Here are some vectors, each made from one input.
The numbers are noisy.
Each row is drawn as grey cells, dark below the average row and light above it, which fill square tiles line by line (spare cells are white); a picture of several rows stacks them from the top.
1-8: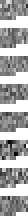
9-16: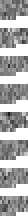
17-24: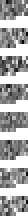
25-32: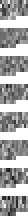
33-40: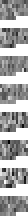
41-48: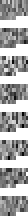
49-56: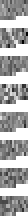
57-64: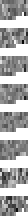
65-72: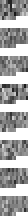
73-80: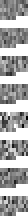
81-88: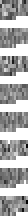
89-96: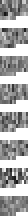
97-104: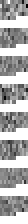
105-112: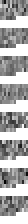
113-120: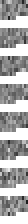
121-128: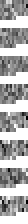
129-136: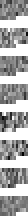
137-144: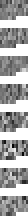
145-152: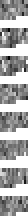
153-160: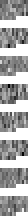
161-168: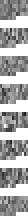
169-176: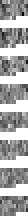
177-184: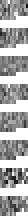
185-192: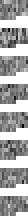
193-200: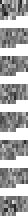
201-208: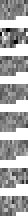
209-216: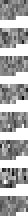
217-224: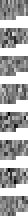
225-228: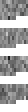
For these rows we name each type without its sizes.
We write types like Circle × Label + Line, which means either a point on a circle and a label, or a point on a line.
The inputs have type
(Bool × Bool × Bool × Bool + Line) × (Tree + Unit).
